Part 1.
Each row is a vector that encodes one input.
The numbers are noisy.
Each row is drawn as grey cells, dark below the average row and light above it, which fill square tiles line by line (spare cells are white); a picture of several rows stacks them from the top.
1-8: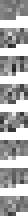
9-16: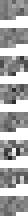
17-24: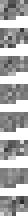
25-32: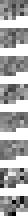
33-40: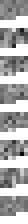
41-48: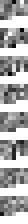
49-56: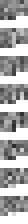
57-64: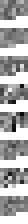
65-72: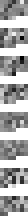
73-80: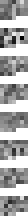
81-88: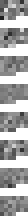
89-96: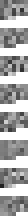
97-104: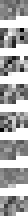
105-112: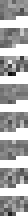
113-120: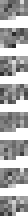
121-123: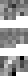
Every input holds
a point on a 10-point circle.
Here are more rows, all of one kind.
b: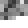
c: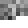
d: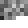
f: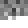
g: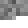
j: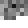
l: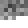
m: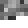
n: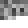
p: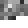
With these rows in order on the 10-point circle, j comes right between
b and d.
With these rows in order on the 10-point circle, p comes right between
c and g.
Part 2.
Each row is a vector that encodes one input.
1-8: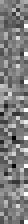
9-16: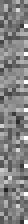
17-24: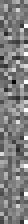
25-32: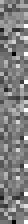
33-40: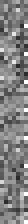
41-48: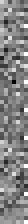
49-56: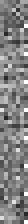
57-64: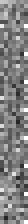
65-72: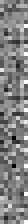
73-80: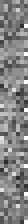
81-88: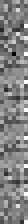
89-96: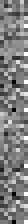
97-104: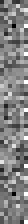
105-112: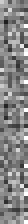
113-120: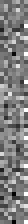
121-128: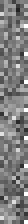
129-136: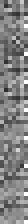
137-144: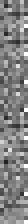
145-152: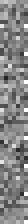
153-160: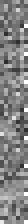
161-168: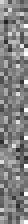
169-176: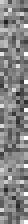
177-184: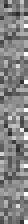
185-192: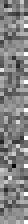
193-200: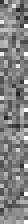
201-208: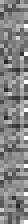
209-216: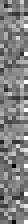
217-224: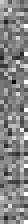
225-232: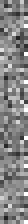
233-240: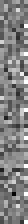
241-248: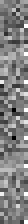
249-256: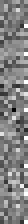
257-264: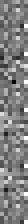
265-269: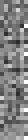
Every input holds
one of 10 labels.
